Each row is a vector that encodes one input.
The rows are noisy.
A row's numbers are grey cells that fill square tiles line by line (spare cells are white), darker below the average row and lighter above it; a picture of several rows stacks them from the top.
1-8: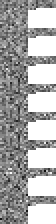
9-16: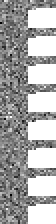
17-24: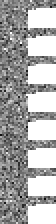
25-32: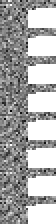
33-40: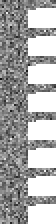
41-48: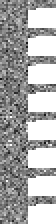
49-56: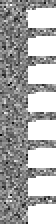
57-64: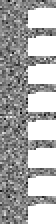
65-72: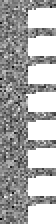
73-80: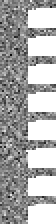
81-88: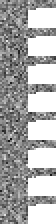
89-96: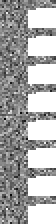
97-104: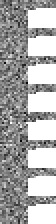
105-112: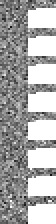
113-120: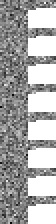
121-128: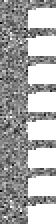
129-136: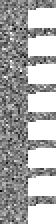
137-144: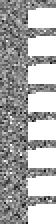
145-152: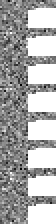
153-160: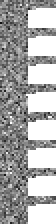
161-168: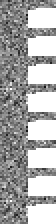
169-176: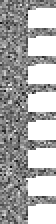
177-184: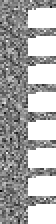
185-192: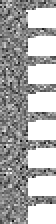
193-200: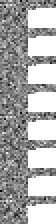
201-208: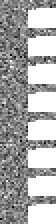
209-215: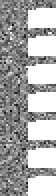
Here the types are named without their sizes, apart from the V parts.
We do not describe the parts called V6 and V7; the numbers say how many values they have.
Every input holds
either a point on a circle, or a true/false value and a value of V6, or a value of V7.
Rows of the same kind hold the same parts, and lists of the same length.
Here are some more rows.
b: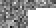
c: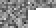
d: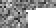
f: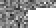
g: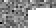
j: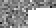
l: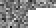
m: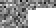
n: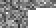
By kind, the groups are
b, f, l, n
c, g, j
d, m

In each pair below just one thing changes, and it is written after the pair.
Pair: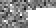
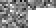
the value of V6
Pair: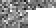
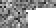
the true/false value
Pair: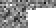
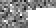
the true/false value
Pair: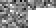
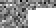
the true/false value
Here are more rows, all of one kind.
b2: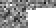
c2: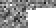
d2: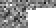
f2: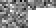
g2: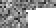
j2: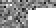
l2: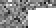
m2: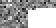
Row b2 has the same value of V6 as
c2 and d2.
